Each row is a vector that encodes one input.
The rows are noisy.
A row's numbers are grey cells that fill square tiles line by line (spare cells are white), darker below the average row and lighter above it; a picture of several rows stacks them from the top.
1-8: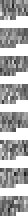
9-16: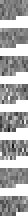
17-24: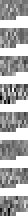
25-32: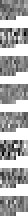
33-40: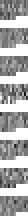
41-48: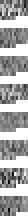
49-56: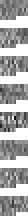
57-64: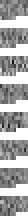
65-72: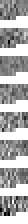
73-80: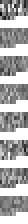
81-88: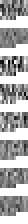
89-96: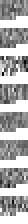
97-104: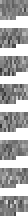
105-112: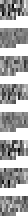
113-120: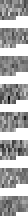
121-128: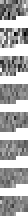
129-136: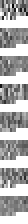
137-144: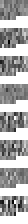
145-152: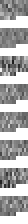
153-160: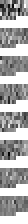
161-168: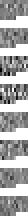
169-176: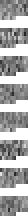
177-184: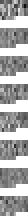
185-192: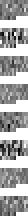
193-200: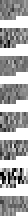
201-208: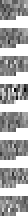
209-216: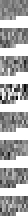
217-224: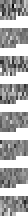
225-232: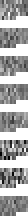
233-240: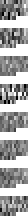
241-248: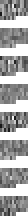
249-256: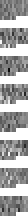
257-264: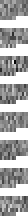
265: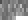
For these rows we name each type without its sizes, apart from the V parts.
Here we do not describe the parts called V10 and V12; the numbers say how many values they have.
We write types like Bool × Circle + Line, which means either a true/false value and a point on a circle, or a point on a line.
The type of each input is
Circle × V10 × V12 + Line.
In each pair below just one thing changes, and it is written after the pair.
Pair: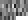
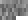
the value of V10
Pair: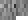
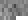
the value of V10
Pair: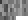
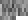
the value of V12
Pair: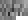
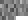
the place on the circle
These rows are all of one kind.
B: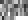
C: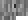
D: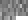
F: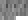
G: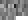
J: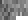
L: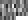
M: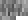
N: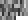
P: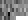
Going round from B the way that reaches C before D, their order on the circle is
B, L, M, J, P, F, C, D, N, G.
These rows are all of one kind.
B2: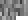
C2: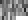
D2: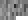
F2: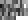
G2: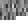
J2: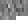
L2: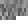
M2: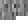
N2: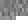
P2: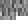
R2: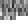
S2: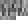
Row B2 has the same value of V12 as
J2, N2, P2 and R2.
